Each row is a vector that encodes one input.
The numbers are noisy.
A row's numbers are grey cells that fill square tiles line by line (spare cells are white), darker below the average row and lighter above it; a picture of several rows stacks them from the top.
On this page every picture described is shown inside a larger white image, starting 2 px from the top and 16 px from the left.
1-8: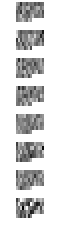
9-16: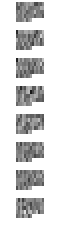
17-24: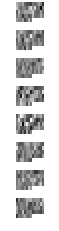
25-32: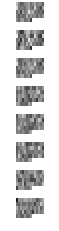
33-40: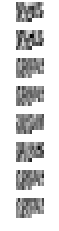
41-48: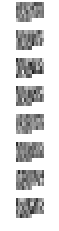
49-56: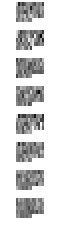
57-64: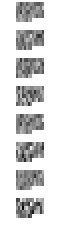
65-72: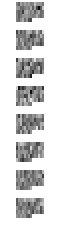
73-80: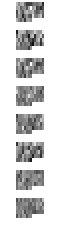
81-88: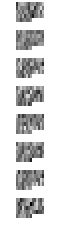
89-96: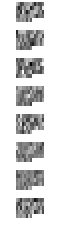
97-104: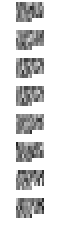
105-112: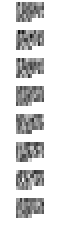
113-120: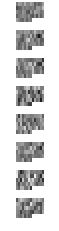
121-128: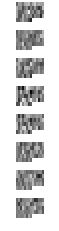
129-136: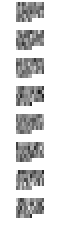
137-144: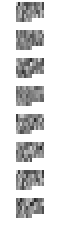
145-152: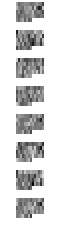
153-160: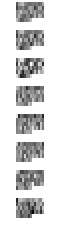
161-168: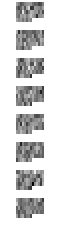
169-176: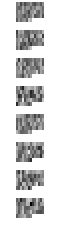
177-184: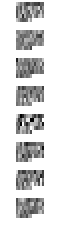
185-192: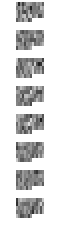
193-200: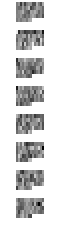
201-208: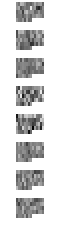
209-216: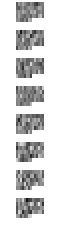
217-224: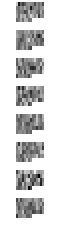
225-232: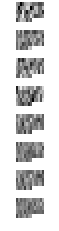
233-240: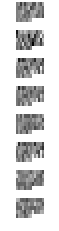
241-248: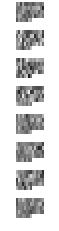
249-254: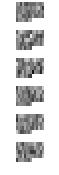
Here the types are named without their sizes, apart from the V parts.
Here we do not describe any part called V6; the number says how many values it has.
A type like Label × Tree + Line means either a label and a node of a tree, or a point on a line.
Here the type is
Bool × V6 + Line × Tree + List(Circle).
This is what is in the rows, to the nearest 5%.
About 25% of them hold a point on a line and a node of a tree. About 20% of them hold a true/false value and a value of V6. The rest are lists of points on a circle.
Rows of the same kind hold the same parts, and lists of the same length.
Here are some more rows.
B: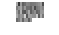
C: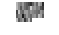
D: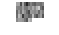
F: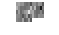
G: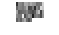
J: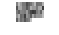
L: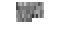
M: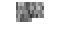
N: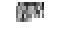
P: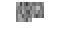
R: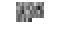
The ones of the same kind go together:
B, N
C, F, R
D, M, P
G, L
J

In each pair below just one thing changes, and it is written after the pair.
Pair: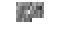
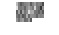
the place on the line
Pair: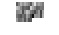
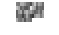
the node of the tree
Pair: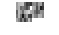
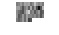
the place on the line
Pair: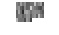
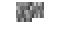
the place on the line
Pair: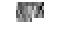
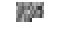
the place on the line
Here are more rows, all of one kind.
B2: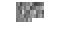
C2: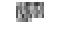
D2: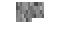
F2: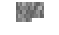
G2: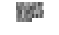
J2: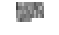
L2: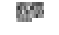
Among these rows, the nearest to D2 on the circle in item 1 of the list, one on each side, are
B2 and F2.
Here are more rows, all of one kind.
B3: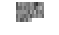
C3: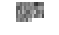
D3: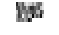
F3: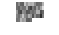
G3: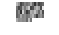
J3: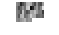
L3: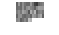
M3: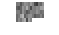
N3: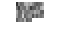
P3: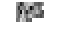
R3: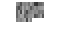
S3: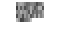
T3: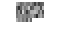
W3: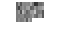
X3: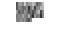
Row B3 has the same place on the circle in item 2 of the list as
F3, M3, S3 and X3.
